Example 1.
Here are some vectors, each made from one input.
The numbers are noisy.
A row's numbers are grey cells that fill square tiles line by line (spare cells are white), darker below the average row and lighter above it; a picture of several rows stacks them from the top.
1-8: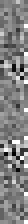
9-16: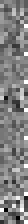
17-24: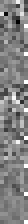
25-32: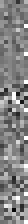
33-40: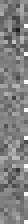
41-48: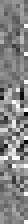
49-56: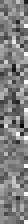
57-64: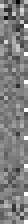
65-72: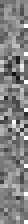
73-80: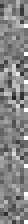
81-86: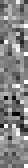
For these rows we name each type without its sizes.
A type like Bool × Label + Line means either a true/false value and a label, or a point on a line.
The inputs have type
Line.
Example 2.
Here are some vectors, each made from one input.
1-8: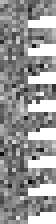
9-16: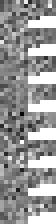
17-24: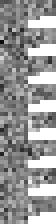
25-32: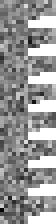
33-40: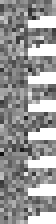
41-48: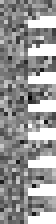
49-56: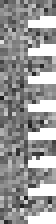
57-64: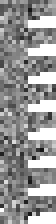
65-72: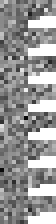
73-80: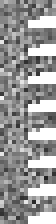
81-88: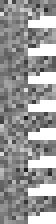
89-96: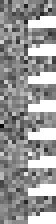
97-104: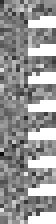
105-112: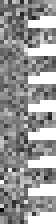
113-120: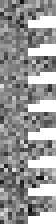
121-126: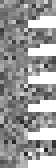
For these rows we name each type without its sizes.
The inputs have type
Bool × Bool × Bool × Bool.
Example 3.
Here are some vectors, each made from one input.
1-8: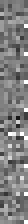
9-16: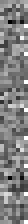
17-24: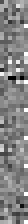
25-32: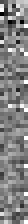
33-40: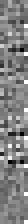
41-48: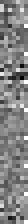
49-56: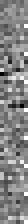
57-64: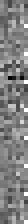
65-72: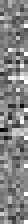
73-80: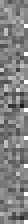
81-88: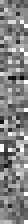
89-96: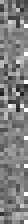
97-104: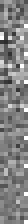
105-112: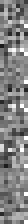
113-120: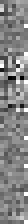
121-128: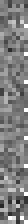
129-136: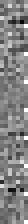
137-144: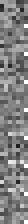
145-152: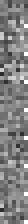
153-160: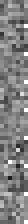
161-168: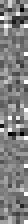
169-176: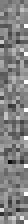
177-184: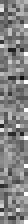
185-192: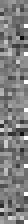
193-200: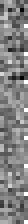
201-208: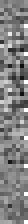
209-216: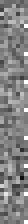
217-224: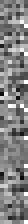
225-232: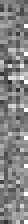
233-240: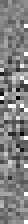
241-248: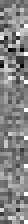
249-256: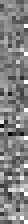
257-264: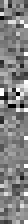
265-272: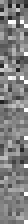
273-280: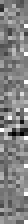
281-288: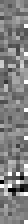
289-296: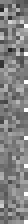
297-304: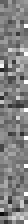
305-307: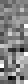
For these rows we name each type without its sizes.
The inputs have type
Tree.
